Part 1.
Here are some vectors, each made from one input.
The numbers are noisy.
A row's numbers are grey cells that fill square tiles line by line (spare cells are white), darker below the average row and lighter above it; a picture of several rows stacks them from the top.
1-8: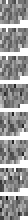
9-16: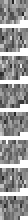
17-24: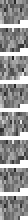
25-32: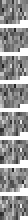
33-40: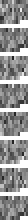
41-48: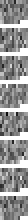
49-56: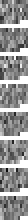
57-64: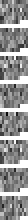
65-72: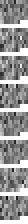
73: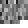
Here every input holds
three true/false values.
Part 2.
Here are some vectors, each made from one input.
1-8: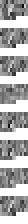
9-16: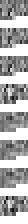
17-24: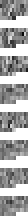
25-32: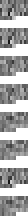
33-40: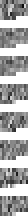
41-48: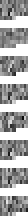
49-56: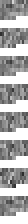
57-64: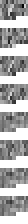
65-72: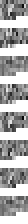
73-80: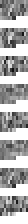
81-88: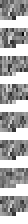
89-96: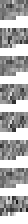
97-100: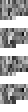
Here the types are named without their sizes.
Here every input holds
a point on a line.
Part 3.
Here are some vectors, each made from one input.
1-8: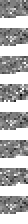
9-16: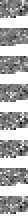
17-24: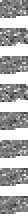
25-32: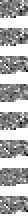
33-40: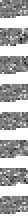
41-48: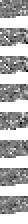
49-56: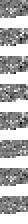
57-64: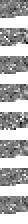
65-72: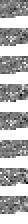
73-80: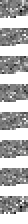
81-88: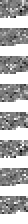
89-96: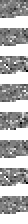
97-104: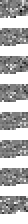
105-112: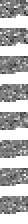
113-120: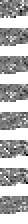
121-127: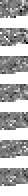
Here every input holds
a point on an 11-point line.
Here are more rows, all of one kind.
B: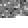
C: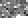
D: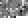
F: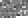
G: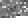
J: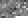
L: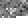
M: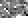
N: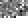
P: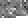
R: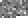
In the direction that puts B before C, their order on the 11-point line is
N, D, L, P, R, F, G, J, B, C, M.
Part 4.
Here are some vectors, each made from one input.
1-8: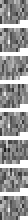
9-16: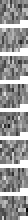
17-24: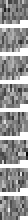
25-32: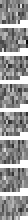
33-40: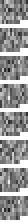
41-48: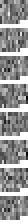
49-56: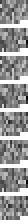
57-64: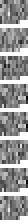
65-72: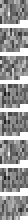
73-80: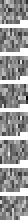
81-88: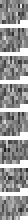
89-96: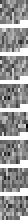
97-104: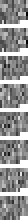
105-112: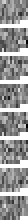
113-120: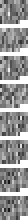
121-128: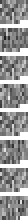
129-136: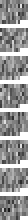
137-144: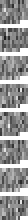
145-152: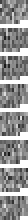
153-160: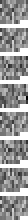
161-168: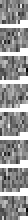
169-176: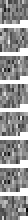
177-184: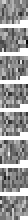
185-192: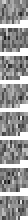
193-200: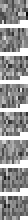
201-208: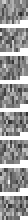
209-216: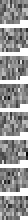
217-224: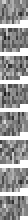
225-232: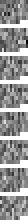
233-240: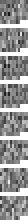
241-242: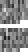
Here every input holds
a point on a 10-point circle.
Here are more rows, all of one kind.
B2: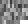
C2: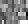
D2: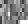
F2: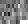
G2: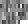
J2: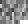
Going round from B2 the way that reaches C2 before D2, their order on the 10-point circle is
B2, J2, F2, C2, D2, G2.
